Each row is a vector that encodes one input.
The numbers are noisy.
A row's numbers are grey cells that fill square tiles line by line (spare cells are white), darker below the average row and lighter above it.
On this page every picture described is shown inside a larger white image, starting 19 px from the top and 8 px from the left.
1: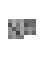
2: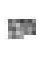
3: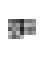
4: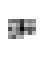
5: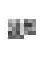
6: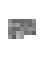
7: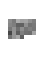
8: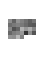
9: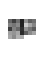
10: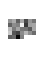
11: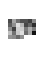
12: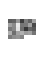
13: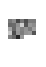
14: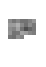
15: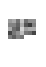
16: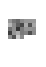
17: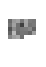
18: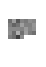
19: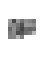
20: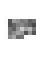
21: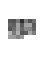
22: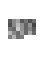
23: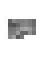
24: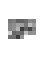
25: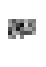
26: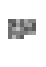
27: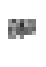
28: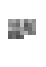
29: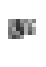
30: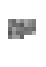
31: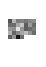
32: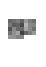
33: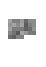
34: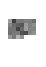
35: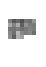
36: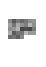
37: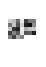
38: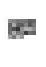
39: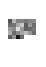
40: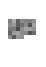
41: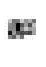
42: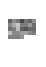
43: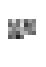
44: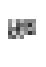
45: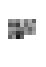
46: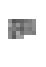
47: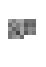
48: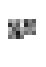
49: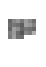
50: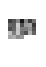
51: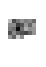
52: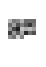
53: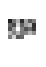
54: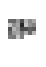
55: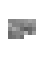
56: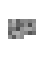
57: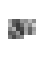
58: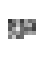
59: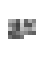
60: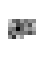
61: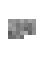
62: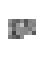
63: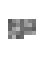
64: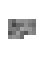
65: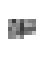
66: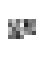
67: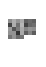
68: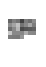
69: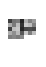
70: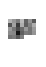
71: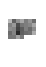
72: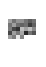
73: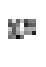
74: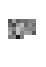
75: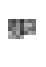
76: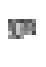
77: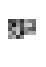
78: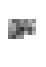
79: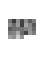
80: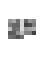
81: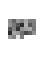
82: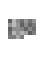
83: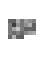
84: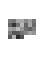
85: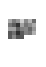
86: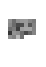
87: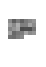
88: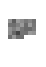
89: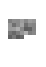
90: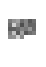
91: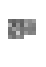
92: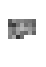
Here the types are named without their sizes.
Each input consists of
four true/false values.
